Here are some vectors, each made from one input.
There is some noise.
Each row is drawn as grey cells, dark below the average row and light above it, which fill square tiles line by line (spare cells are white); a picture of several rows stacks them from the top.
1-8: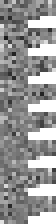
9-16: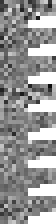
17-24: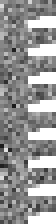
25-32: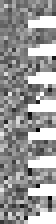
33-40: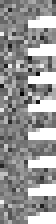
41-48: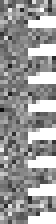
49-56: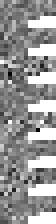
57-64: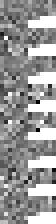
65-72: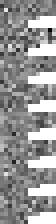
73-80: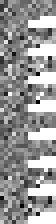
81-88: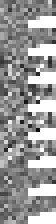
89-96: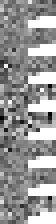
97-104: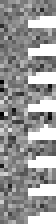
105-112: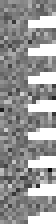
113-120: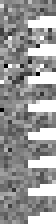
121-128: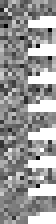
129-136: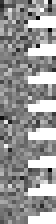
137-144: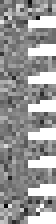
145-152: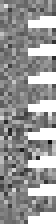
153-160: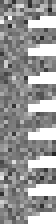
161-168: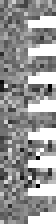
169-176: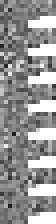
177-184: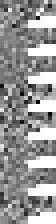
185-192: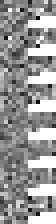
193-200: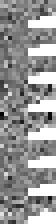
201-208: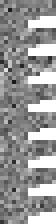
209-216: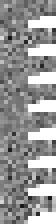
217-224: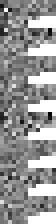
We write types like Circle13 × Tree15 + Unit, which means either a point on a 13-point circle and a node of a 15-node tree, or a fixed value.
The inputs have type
(Circle11 + Unit) × Line14 + Line15.
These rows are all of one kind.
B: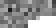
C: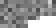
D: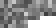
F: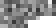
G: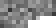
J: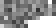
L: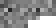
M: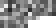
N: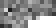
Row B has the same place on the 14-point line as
F, J and L.
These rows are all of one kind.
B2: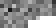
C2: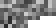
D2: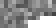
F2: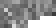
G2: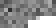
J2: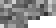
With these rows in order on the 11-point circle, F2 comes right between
B2 and J2.
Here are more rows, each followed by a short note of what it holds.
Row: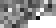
a point on a 15-point line
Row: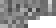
a point on an 11-point circle and a point on a 14-point line
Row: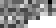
a point on a 15-point line
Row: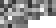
a point on a 15-point line
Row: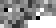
a point on a 15-point line
